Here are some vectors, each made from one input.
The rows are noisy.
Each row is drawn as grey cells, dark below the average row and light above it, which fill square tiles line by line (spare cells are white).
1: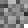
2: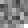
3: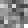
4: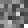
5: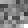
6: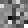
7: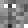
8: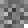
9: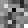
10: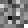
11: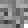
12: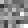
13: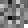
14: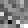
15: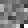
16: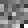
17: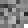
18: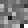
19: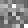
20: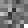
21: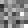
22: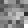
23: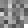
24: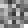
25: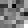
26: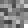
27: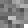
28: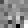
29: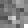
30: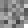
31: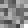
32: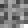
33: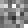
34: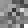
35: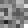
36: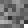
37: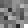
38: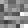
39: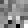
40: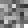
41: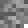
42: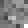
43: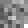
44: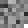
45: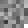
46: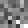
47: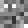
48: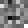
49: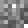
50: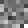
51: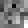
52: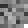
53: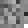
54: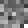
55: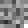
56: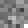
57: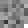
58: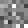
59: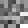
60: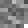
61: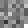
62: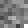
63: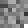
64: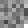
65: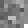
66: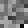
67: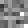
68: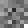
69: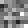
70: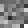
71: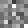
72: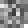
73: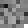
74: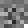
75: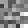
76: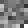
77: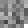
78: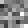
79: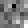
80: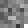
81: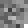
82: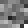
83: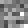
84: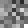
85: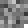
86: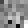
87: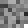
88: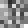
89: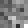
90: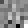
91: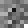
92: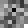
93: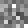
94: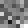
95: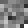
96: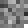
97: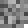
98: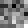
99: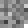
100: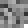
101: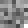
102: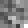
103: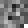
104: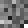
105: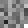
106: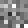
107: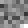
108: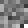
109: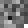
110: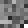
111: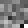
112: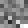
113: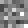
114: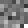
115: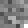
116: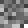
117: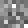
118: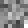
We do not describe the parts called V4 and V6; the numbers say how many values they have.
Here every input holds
either one of 5 labels and a value of V4, or a true/false value and a value of V6.
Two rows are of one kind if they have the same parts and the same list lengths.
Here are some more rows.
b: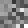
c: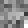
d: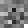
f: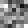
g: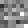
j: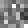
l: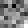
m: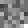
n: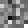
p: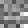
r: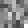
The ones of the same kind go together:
b, d, f, j, n
c, g, l, m, p, r

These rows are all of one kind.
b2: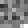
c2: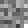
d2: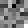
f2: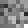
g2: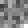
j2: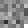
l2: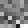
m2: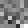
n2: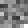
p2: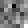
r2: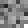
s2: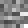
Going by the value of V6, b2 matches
g2, l2, m2 and n2.
